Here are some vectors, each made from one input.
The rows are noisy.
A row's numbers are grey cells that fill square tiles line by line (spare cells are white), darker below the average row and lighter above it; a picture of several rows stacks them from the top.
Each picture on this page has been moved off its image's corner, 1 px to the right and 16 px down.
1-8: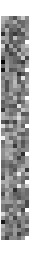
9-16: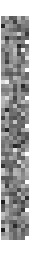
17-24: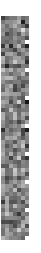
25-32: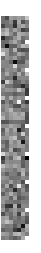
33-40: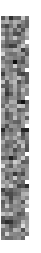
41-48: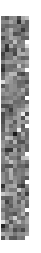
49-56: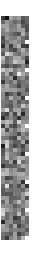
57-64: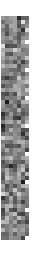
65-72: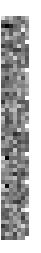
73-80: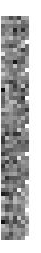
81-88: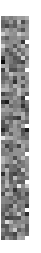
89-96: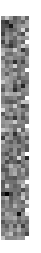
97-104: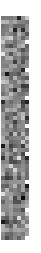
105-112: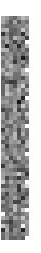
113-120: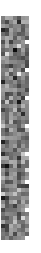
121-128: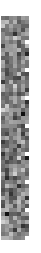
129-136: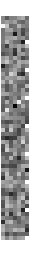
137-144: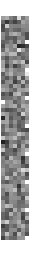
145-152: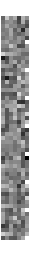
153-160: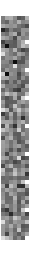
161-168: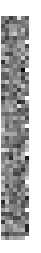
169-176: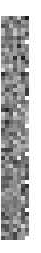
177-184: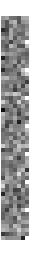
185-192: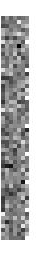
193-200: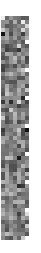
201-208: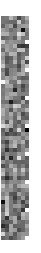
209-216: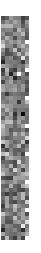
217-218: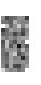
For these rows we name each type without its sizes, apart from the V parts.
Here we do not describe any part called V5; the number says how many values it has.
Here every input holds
a point on a circle and a value of V5, together with either a fixed value, or five true/false values.
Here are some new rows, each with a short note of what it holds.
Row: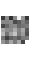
a point on a circle, five true/false values and a value of V5
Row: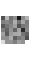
a point on a circle, five true/false values and a value of V5
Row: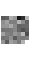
a point on a circle and a value of V5
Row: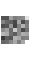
a point on a circle and a value of V5
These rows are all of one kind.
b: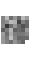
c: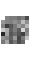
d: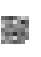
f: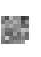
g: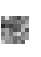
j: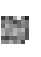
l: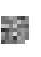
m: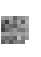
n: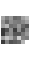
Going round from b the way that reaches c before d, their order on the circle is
b, l, f, j, m, g, c, d, n.
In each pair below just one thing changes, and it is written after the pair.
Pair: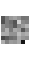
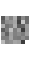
the place on the circle
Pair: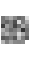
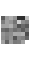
the place on the circle
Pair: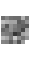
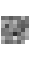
one of the five true/false values
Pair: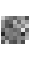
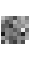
one of the five true/false values
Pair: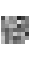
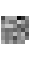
one of the five true/false values
